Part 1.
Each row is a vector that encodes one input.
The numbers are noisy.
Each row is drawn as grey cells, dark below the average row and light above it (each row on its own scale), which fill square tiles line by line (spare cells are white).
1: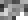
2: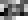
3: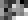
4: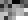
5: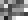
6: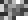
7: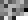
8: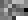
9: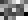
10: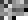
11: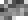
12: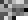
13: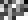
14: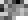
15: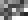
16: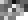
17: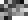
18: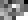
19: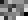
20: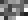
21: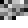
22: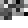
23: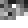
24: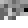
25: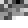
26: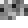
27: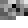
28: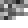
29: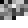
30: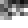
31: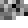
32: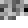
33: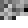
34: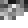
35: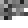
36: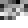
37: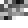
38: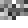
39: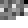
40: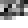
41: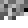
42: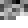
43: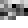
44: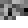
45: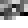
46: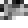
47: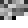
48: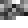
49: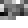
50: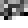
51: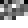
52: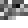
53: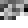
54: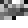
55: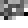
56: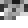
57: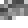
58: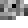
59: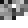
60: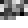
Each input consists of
one of 12 labels.
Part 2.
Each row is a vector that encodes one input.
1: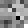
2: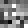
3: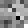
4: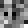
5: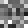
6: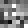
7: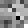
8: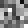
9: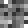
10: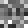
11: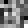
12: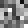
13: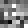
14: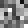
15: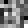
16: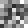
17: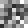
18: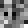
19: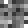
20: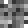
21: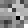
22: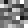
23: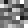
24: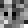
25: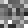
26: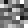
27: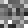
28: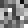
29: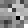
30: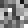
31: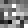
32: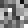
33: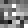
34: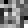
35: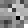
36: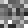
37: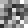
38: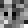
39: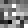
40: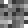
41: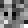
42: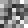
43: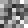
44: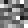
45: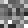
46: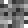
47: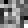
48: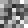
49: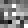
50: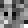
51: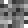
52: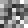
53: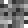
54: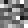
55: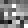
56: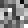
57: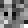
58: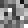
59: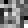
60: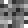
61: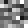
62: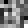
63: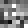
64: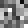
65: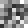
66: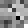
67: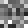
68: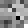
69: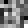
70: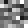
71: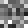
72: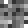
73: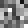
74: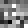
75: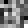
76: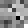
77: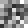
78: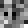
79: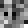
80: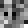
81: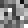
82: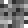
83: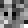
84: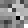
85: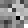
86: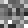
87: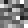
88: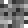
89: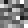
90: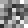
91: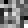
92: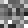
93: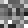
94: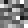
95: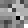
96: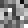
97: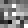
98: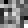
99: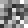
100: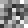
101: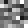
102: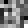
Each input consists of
a point on a 9-point circle.
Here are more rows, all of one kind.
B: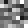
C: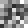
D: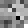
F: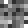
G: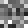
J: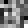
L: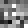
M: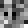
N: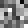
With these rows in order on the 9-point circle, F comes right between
G and M.
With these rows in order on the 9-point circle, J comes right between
B and L.
